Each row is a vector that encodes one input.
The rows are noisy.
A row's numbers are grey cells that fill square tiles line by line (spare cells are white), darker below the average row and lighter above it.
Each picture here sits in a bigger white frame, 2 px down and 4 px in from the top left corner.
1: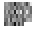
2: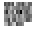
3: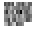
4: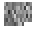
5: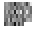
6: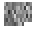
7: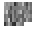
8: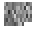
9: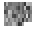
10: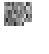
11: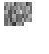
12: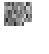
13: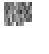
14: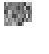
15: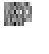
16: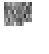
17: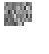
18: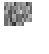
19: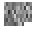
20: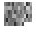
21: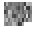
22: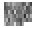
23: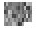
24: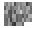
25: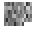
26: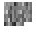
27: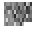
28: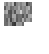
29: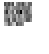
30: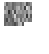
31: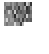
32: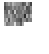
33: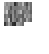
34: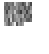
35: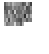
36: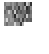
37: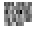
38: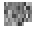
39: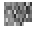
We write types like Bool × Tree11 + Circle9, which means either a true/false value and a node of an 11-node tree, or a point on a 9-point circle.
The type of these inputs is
Bool × Line5.
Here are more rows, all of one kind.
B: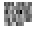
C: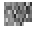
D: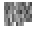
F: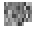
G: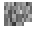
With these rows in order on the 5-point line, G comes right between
C and D.
